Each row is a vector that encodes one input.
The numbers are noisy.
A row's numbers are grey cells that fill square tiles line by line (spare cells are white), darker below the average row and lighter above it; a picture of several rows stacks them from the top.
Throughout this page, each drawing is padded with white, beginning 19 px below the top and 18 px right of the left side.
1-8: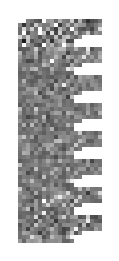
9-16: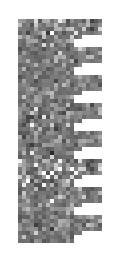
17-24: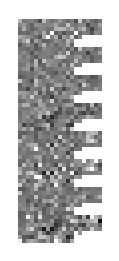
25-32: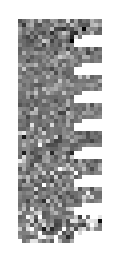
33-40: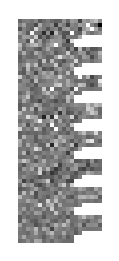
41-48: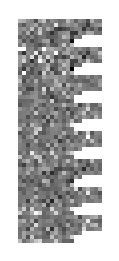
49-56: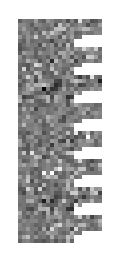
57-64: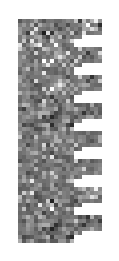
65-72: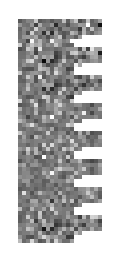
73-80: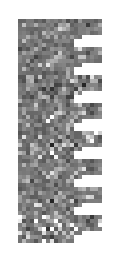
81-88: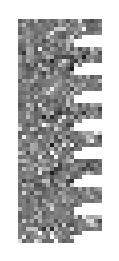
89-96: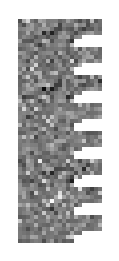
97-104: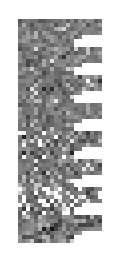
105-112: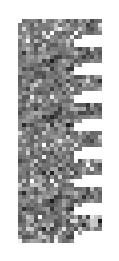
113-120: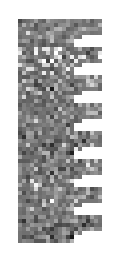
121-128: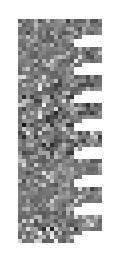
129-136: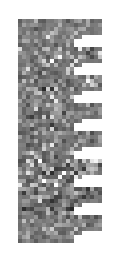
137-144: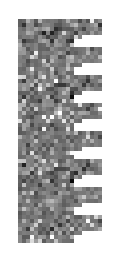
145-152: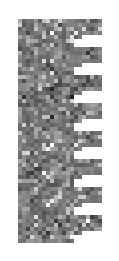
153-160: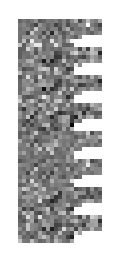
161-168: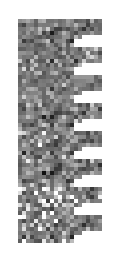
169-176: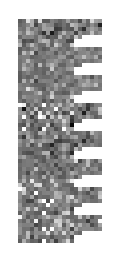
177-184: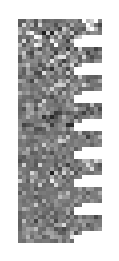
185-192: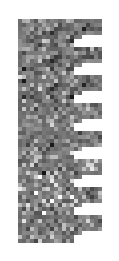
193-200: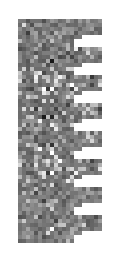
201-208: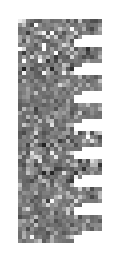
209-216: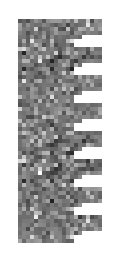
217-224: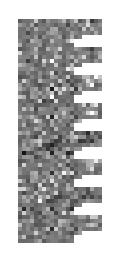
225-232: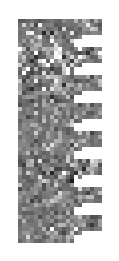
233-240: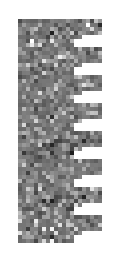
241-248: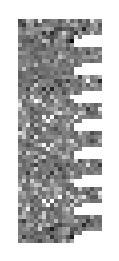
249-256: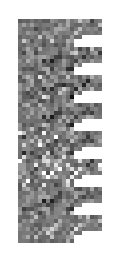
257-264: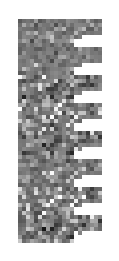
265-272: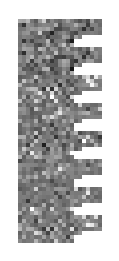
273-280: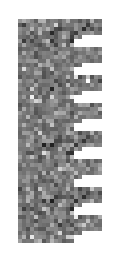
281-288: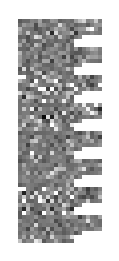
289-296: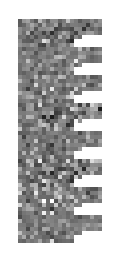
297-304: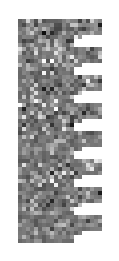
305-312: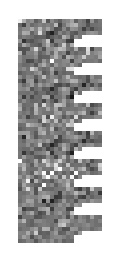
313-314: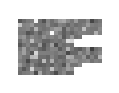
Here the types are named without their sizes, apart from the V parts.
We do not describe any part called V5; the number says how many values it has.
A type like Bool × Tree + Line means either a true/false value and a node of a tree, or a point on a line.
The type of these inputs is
Bool × List(V5) + Line.
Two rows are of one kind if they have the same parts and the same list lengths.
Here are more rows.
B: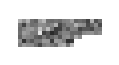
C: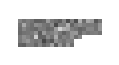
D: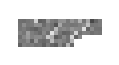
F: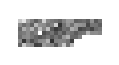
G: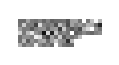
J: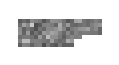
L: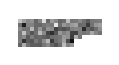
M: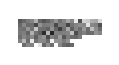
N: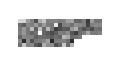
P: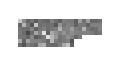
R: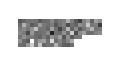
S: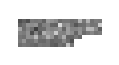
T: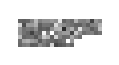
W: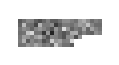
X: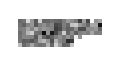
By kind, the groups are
B, F, L, N, X
C, G, S
D, J, M, T, W
P, R

